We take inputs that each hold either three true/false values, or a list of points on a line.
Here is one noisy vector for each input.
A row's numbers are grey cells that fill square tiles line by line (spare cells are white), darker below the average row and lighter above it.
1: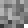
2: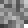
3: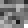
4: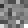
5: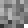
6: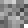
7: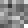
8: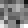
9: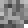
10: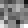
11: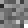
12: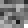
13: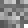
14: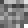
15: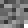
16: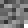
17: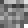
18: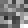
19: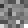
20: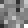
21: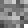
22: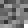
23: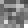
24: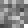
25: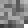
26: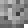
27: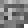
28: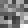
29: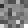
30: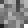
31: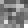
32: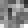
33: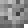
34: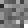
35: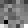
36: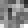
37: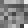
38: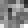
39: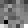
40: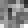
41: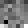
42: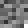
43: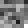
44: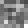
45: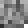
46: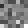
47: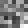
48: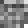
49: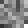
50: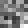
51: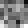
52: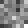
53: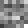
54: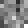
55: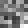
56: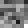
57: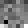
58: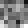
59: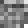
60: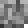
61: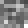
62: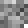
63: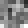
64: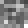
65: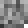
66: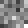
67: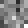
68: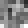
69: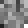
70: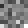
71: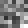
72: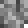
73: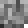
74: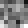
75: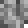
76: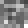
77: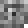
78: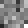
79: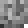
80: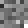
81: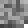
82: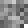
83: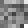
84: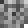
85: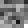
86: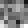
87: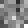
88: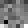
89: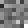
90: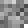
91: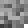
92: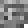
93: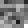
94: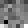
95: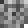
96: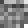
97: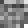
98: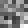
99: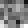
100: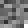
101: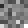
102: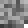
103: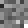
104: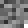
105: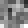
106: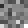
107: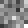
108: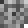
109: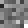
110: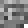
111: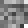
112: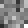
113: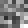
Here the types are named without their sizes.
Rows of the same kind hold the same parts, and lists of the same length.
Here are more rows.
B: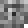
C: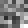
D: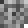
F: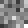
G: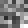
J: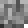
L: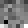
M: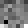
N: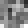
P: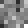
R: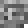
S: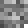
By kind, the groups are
B, D, R
C, G
F, J, P, S
L, M, N

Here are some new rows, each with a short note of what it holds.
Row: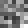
the empty list
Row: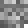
a list of two items
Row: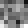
three true/false values
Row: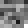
three true/false values
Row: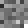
three true/false values
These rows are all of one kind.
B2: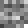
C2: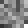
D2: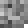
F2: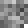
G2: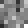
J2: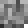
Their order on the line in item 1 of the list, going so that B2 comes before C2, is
B2, F2, D2, J2, C2, G2.
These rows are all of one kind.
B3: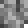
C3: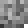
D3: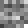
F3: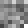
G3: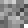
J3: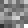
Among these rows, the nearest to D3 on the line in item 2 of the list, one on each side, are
F3 and J3.
